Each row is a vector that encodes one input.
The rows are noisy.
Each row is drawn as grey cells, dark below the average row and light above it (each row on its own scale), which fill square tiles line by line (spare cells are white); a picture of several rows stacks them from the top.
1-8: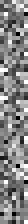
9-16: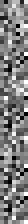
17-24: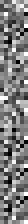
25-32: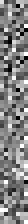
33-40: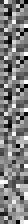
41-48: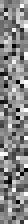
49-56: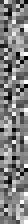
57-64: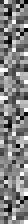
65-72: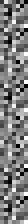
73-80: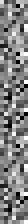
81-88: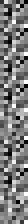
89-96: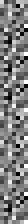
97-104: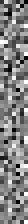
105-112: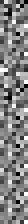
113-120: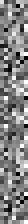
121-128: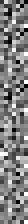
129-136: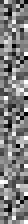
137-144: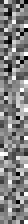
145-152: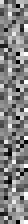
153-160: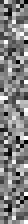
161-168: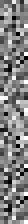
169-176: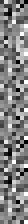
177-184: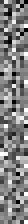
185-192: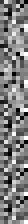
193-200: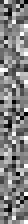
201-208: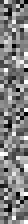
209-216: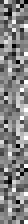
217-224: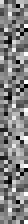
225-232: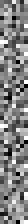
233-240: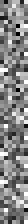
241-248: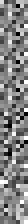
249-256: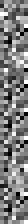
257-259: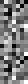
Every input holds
one of 7 labels.
